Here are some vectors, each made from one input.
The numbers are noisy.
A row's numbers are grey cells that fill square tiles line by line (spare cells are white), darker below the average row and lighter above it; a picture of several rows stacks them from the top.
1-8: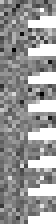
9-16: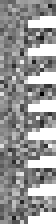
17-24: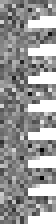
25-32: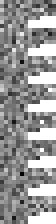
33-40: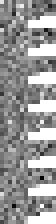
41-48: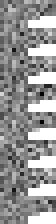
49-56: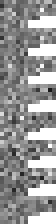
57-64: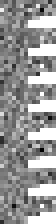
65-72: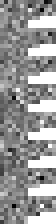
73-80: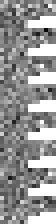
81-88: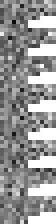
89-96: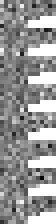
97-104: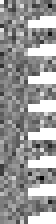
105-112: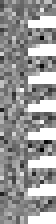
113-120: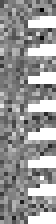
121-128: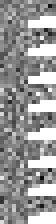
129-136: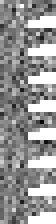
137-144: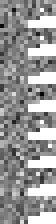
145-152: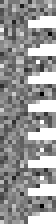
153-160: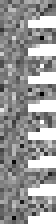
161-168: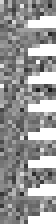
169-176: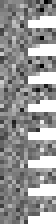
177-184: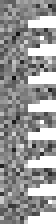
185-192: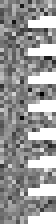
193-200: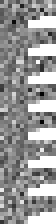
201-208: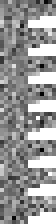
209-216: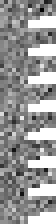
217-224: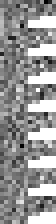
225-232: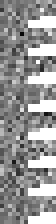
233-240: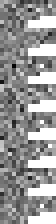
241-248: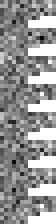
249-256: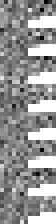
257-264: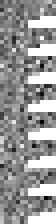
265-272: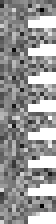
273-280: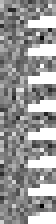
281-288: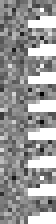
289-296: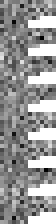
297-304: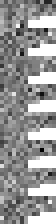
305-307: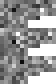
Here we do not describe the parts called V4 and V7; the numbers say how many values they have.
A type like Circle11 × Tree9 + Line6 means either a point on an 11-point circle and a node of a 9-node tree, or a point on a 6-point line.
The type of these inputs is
(Bool × Bool × Bool + (Line5 + V4) × V7 + Line8) × V4.
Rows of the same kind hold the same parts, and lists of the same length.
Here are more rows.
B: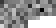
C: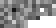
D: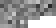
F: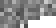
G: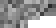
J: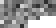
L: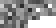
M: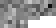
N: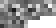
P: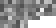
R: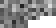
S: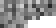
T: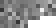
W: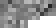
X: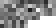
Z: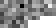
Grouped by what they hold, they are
B, F, R, T
C, N, S
D, G, M, P, W, Z
J, L, X

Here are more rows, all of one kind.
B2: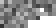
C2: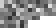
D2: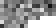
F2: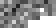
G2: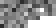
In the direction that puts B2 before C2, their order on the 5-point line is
F2, G2, D2, B2, C2.
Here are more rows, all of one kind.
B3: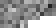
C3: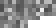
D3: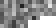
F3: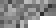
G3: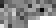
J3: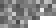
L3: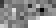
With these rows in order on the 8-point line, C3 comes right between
B3 and L3.
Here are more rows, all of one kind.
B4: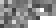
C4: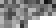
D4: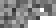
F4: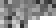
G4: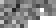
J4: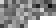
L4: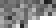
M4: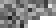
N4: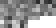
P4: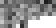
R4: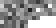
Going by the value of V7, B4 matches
C4, F4, J4 and P4.
